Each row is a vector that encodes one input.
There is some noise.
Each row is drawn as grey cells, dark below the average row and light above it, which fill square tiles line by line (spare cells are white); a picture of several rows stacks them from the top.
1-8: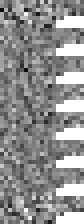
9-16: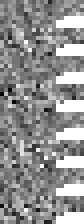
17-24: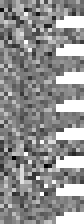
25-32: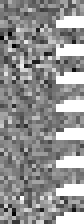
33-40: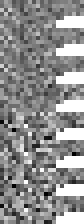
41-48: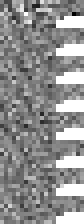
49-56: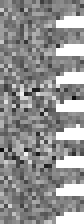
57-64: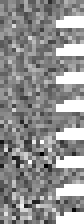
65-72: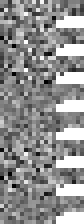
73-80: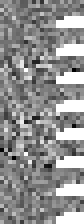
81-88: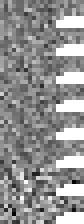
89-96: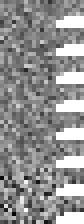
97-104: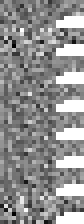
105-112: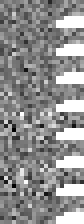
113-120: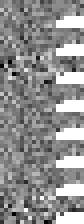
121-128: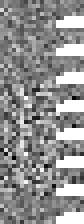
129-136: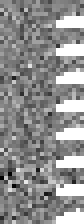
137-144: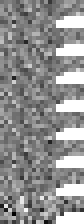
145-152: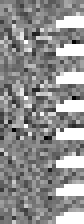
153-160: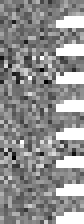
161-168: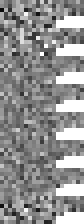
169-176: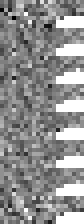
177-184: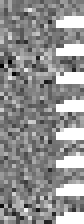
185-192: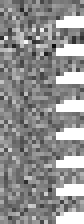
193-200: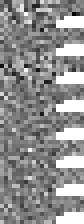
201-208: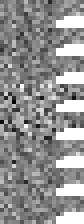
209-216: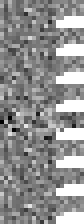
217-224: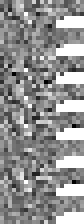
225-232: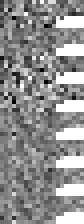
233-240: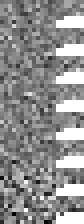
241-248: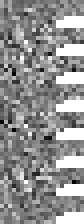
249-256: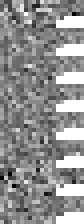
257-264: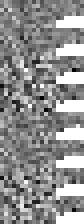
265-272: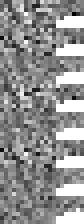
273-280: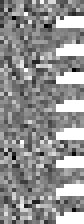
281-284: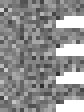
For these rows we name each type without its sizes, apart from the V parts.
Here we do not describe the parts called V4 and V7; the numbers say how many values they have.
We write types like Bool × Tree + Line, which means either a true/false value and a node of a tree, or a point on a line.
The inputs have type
(Circle + V7) × Label × V4 + Tree.
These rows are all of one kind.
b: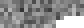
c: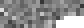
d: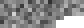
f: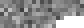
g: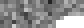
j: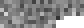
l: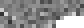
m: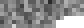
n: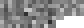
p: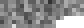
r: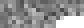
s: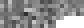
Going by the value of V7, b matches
d, j, m and p.
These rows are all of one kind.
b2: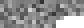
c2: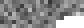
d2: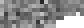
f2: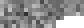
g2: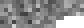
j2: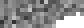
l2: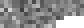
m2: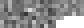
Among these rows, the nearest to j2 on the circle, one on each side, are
d2 and l2.
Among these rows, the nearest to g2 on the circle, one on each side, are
c2 and l2.
